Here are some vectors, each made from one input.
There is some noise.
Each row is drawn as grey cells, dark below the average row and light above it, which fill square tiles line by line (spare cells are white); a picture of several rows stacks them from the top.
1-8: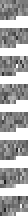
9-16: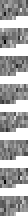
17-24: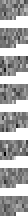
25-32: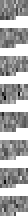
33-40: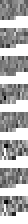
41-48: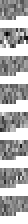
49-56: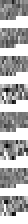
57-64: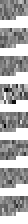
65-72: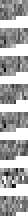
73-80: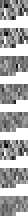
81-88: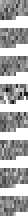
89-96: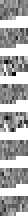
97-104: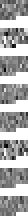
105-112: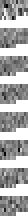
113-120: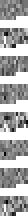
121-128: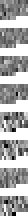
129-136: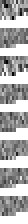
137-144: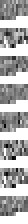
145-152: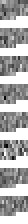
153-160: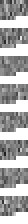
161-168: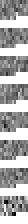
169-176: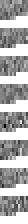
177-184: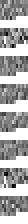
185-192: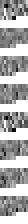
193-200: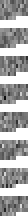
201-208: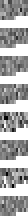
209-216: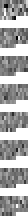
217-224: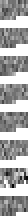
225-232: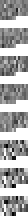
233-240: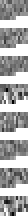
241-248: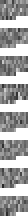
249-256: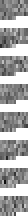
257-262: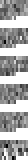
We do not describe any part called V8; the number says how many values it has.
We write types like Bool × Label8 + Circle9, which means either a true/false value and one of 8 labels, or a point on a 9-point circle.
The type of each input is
Line6 + Line10 × List2(V8).
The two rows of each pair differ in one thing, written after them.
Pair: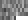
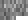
the value of V8 in item 1 of the list
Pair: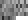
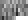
the value of V8 in item 2 of the list
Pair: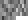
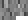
the place on the 10-point line
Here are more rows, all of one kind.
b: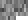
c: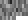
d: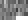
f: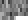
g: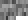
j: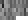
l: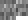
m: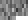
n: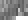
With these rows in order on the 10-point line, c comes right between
j and m.
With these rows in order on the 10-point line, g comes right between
l and n.
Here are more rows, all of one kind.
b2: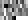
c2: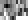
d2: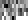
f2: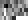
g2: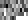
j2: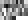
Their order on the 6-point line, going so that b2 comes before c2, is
j2, b2, f2, g2, d2, c2.
